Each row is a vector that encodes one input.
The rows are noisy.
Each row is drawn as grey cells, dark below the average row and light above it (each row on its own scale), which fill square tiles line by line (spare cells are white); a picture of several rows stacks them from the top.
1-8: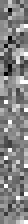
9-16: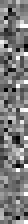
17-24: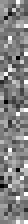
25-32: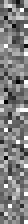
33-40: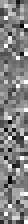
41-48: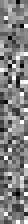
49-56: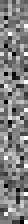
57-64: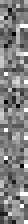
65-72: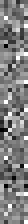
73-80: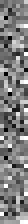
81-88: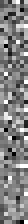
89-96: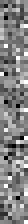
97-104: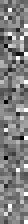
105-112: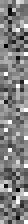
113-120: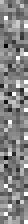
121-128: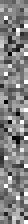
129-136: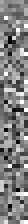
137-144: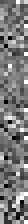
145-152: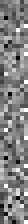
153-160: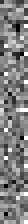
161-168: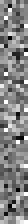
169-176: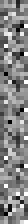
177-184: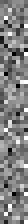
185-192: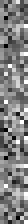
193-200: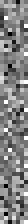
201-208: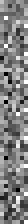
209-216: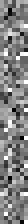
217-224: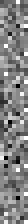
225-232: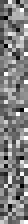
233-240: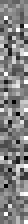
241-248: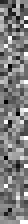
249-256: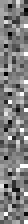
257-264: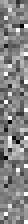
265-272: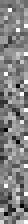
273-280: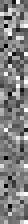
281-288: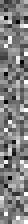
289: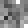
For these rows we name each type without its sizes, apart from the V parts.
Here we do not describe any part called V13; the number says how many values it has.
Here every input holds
a true/false value, together with either a point on a line, or a value of V13.
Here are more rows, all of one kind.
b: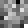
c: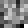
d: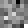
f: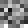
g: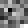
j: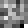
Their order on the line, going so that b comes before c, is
f, g, b, c, j, d.
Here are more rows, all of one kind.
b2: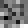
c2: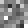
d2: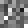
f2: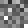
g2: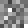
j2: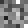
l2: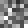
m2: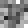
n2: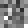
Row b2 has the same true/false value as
j2 and m2.
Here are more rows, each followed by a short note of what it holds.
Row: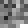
a true/false value and a value of V13
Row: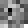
a point on a line and a true/false value
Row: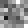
a true/false value and a value of V13
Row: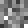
a true/false value and a value of V13
